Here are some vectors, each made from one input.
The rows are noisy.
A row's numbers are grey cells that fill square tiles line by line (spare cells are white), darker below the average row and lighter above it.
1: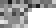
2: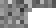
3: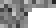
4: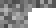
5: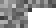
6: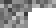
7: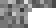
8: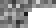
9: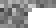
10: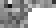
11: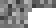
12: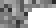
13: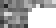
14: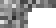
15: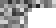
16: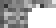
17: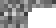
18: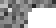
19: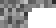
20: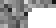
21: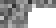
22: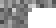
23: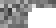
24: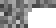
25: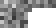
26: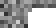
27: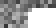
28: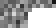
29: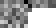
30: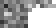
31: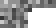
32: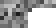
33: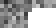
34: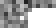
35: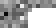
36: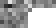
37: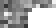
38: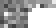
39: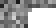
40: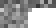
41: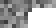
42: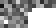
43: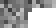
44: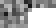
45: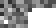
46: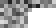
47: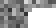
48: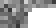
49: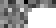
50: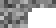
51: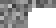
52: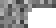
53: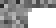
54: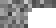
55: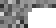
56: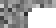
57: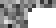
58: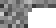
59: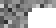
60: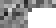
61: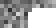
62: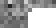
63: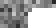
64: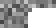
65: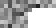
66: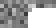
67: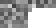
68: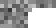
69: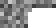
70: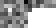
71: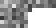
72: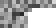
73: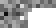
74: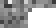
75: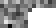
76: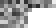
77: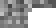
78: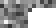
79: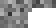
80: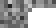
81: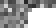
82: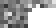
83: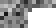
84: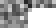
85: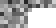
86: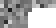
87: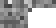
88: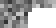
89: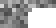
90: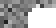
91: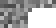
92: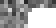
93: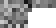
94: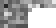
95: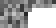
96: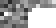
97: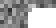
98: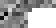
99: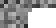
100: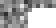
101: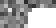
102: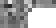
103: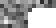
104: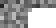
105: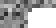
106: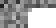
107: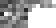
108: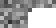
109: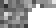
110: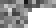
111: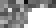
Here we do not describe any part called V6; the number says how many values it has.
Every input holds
a true/false value, together with either a point on a 7-point line, or a value of V6.
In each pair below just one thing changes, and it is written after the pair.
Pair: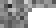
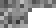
the true/false value
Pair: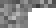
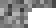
the true/false value
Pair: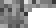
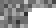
the true/false value
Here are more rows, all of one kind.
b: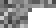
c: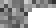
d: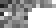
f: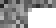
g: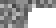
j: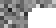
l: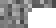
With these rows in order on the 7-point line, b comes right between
c and l.
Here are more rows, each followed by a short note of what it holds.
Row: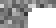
a point on a 7-point line and a true/false value
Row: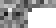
a true/false value and a value of V6
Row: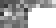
a point on a 7-point line and a true/false value
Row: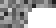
a true/false value and a value of V6
